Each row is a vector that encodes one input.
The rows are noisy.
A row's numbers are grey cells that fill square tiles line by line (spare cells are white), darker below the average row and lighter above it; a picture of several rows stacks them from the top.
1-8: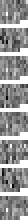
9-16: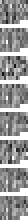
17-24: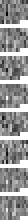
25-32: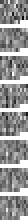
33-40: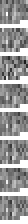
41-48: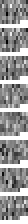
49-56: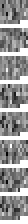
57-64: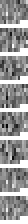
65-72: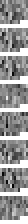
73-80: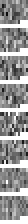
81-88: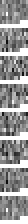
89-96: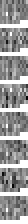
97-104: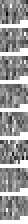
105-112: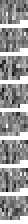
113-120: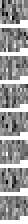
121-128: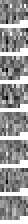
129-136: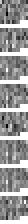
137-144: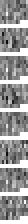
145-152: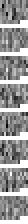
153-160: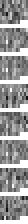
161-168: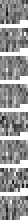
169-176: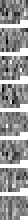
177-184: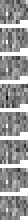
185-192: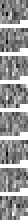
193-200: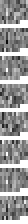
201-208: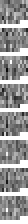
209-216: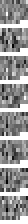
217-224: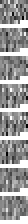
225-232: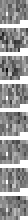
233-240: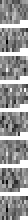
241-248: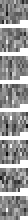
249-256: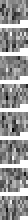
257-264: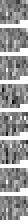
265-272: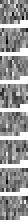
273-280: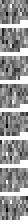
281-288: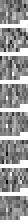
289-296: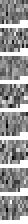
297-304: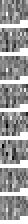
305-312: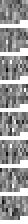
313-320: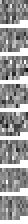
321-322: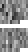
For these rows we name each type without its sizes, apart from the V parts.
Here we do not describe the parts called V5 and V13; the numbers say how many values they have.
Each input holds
either a fixed value, or three labels, or a node of a tree, or a value of V5 and a value of V13.
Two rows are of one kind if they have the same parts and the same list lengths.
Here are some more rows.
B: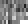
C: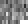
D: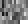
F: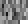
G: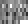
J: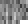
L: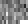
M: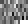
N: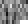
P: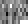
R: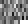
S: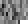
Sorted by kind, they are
B, C, J, L
D, F, S
G, N, P
M, R

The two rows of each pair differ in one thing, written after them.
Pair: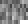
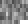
the value of V5
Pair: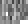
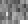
the value of V13
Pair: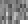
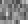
the value of V13
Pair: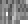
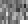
the value of V13
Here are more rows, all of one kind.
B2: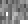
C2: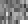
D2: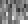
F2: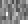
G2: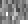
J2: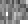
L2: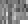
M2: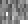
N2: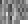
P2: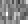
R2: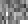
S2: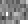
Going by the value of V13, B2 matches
C2, M2 and S2.
